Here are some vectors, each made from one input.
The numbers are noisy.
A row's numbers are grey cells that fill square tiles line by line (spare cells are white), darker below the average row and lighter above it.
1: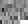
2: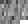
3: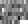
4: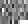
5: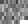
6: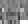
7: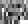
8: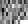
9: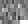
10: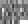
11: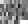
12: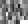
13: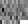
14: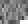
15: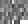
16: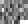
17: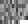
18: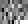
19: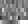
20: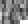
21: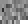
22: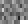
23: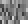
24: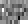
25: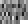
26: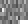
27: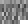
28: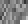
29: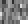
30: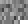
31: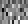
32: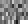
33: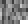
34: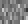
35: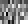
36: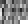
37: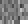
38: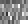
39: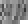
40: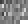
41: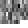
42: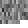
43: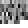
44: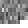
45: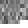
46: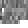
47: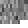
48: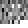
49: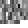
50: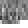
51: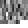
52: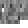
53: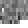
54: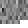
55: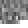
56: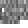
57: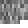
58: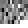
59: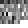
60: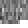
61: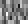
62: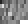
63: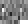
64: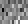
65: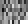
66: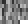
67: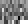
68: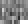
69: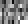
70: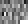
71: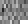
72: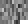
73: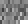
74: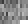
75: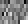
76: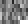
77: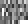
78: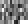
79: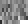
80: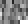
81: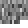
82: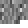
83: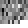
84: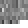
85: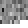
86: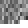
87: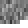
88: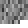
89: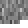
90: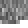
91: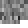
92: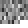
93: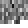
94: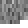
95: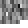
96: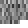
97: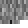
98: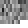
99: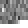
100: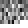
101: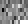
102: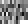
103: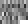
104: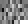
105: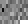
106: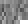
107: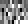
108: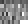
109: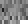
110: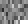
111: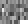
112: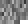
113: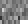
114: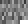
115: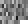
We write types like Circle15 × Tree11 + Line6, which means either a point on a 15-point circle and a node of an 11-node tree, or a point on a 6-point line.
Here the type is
Bool × List2(Line4).
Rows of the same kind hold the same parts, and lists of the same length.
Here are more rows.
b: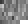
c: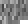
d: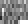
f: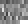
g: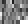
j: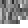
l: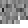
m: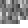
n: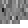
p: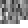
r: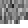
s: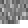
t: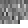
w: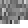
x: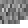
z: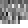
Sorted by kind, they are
b, d, f, r, s, t, w, x, z
c, l, n
g, j, m, p

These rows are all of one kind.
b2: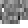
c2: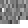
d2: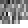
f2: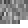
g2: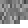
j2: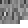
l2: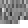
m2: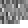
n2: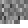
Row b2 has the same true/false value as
c2, l2 and m2.
